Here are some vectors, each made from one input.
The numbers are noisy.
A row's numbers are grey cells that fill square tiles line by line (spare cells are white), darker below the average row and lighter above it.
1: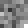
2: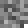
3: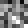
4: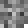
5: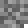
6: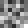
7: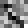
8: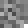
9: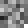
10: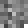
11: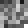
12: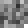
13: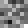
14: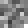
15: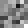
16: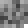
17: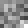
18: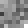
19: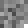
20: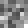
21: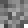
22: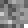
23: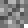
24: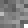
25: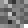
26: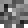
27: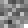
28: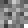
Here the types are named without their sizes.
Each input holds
a point on a line.
